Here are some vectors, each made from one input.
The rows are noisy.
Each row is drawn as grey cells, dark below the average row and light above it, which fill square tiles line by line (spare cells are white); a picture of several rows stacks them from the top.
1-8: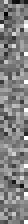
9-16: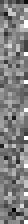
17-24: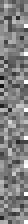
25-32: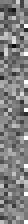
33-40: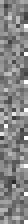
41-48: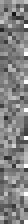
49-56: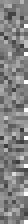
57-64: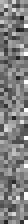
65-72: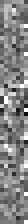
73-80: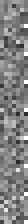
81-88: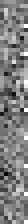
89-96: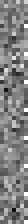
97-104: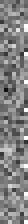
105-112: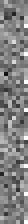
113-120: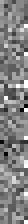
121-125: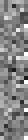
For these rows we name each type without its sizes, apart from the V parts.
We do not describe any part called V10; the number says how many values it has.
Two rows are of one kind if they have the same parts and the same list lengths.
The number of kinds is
2.
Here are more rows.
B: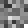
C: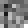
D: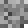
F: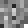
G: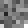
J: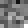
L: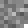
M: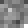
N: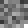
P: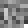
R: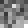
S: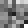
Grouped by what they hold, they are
B, C, F, G, J, L, M, N, P, R
D, S

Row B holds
a point on a circle and a value of V10.
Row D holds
a point on a line and a value of V10.
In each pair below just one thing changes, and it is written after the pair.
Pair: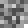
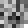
the place on the line
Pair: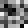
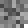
the value of V10
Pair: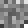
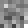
the place on the line
